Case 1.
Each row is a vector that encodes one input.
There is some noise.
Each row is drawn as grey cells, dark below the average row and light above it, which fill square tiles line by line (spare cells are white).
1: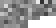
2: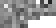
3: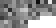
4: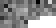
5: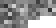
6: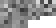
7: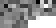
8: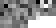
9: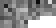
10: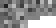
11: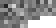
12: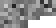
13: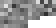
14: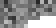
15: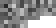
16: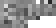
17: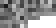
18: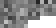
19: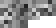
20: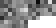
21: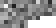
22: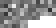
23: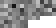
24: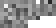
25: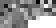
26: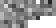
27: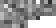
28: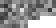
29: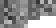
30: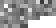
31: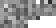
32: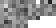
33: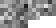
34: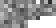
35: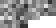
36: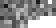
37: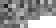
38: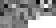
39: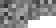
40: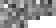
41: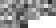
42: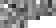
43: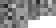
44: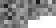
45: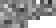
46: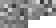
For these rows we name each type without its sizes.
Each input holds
a true/false value, together with either a fixed value, or a node of a tree.
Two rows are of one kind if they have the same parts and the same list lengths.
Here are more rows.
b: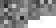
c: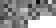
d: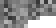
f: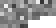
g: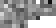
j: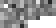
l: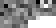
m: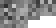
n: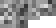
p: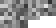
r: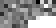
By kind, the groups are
b, c, d, f, g, j, m
l, n, p, r

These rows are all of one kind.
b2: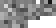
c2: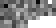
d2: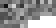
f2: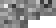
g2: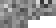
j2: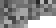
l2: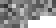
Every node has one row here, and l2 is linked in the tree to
d2.
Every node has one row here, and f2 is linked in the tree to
c2.
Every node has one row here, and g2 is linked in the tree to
b2, c2 and d2.
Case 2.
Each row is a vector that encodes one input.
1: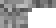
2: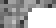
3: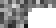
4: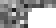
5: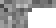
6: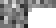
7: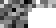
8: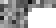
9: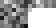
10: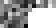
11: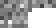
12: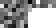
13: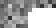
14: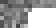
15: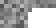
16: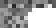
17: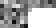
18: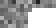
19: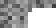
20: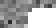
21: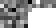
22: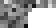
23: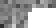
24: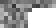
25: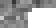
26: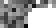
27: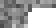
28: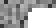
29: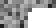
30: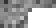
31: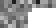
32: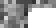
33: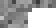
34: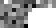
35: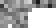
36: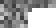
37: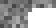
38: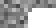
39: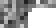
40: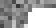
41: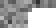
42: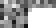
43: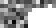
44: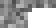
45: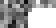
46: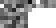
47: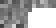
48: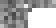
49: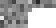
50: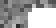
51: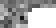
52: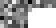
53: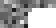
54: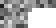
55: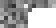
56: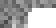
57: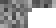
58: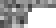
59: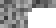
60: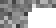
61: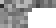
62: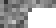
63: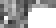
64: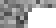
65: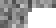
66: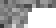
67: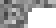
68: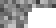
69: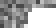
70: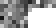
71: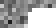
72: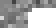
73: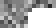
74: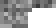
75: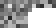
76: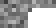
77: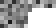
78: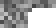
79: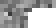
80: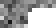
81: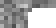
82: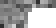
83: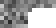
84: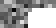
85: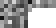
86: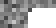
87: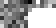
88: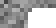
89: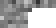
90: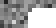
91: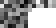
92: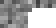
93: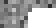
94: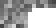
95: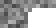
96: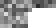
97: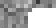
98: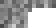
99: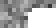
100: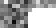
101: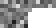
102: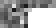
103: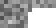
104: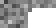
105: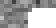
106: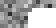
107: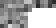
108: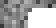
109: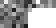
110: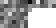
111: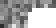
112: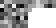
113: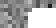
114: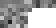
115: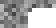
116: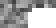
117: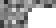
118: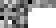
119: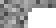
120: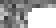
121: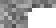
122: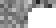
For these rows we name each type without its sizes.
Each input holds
either a point on a circle, or three true/false values.
